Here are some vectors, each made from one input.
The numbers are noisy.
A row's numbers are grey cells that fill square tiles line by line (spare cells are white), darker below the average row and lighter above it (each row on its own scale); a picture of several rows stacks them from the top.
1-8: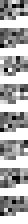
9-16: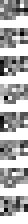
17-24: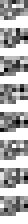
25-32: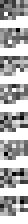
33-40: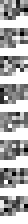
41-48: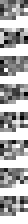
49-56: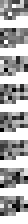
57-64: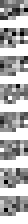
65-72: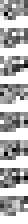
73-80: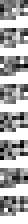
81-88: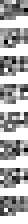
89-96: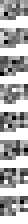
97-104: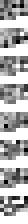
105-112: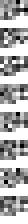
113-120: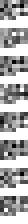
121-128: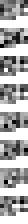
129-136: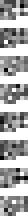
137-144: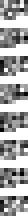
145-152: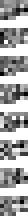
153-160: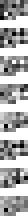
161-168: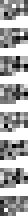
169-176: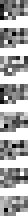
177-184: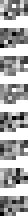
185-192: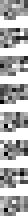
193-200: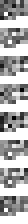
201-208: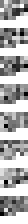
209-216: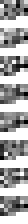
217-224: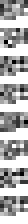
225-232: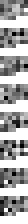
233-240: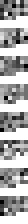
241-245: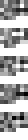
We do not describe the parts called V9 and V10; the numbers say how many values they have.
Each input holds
either a fixed value, or one of 6 labels and a value of V9, or a true/false value and a value of V10.
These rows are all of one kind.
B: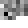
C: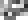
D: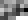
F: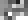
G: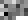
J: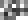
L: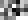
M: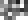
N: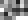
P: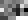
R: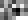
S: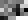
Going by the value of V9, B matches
M and P.
